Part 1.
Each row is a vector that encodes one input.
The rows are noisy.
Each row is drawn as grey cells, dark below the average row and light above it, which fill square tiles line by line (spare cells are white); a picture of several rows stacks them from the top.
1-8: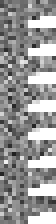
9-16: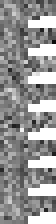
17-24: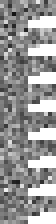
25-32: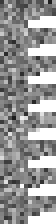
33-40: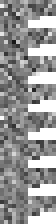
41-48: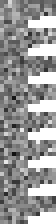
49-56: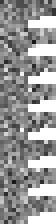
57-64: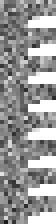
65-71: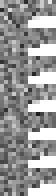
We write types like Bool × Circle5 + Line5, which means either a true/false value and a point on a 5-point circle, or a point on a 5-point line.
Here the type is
Line9 + Tree9.
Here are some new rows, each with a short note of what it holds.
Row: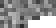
a point on a 9-point line
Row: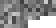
a point on a 9-point line
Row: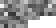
a node of a 9-node tree
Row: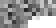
a node of a 9-node tree
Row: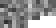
a point on a 9-point line
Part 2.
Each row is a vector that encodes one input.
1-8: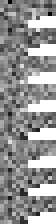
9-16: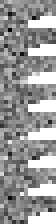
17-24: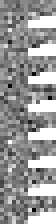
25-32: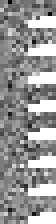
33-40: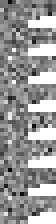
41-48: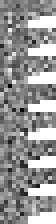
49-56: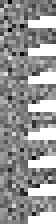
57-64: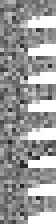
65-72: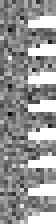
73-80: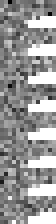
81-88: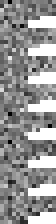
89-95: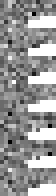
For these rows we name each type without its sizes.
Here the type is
Line × (Tree + Unit).
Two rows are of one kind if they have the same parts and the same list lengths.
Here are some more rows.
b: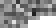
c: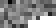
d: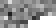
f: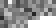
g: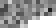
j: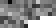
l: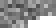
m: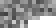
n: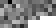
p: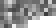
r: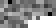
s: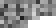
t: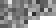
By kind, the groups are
b, d, f, g, l, m, p, s, t
c, j, n, r

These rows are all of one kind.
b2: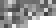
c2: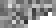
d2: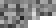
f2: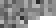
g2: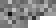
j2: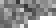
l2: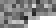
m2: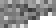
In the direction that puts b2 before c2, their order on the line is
g2, m2, j2, b2, d2, f2, c2, l2.
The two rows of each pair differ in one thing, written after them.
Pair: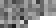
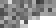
the node of the tree
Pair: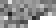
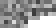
the place on the line
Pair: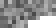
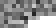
the place on the line
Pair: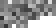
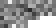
the node of the tree
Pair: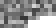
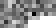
the node of the tree
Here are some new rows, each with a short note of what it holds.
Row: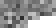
a point on a line and a node of a tree
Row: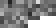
a point on a line
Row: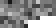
a point on a line
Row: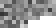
a point on a line and a node of a tree
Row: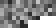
a point on a line
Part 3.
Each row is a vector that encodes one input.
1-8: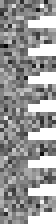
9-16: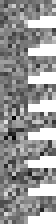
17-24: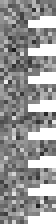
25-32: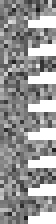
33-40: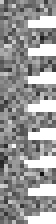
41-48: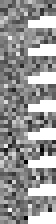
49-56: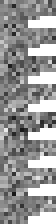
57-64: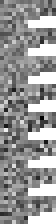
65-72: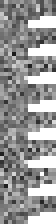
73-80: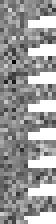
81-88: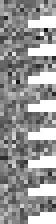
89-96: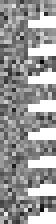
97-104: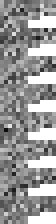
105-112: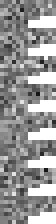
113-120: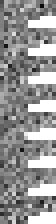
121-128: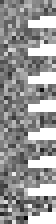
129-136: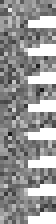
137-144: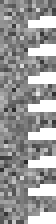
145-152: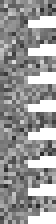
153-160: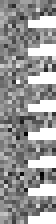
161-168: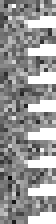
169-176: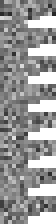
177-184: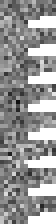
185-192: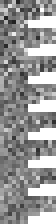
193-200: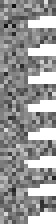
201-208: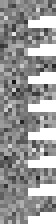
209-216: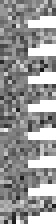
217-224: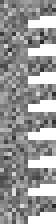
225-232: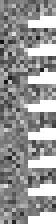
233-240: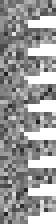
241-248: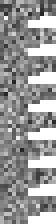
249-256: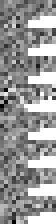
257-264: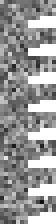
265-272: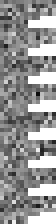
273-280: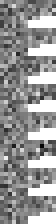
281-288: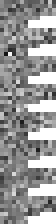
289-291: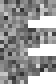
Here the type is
Bool × Tree15.
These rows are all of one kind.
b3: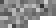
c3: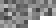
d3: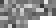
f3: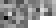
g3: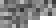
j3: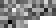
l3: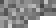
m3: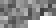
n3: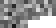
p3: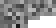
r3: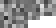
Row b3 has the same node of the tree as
c3, d3, f3 and l3.
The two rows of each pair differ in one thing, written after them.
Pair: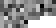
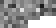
the node of the tree
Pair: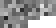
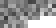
the node of the tree
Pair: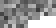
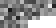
the node of the tree
